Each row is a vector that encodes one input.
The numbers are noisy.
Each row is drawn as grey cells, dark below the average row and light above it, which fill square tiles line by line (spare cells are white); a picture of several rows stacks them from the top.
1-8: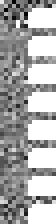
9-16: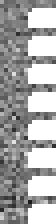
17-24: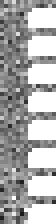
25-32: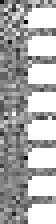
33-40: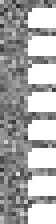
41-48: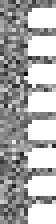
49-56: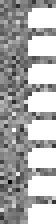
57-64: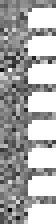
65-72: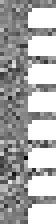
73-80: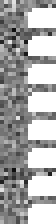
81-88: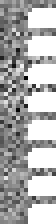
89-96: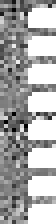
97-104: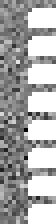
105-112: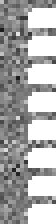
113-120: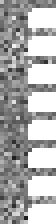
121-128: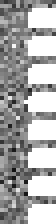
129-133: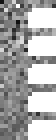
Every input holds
a list of up to two items, each either a point on a 4-point line, or a point on a 5-point line.
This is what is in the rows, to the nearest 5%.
All of them are lists of up to two items, each either a point on a 4-point line, or a point on a 5-point line: about 5% are empty, 25% hold one and 70% two.
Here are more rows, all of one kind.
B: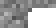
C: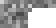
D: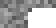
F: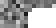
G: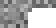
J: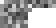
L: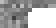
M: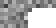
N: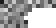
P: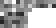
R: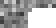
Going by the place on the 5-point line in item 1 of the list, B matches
C, J, L and M.
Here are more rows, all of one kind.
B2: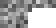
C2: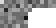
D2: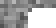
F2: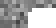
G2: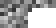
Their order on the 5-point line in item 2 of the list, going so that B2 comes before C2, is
B2, D2, G2, C2, F2.
